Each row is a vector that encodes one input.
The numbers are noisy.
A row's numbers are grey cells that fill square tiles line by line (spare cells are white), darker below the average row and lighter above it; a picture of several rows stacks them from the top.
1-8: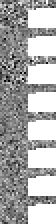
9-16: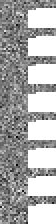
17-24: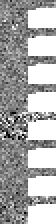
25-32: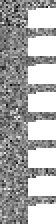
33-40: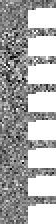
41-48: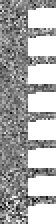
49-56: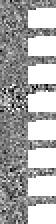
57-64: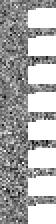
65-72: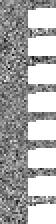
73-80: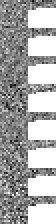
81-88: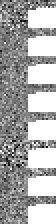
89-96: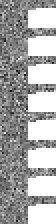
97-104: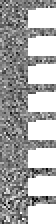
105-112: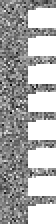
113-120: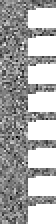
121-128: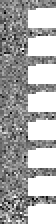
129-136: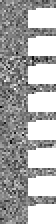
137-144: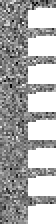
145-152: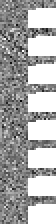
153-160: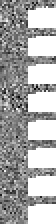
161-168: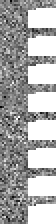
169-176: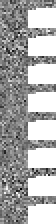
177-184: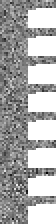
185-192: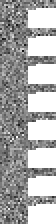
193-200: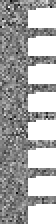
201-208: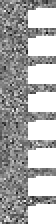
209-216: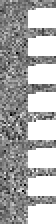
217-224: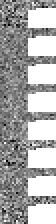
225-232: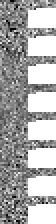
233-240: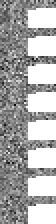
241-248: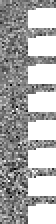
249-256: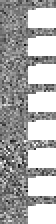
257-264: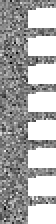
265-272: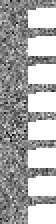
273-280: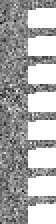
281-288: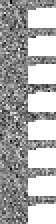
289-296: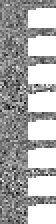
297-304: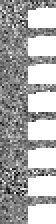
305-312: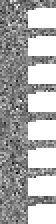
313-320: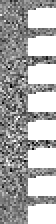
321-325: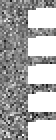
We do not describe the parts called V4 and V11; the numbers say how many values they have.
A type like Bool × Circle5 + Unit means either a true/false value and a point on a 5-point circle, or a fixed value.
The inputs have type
Label10 × V11 + List2(Line6 × V4).
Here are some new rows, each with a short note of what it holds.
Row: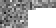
a list of two items
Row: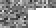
the empty list
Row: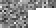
the empty list
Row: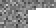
a list of one item
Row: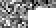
a list of one item
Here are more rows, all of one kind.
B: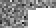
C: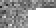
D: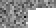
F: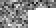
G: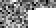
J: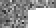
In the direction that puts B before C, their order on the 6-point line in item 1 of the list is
G, B, J, F, C, D.
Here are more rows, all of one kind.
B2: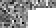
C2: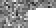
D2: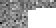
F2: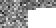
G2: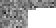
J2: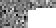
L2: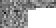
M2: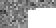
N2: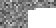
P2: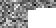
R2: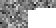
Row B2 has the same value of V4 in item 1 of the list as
D2, L2, N2 and P2.
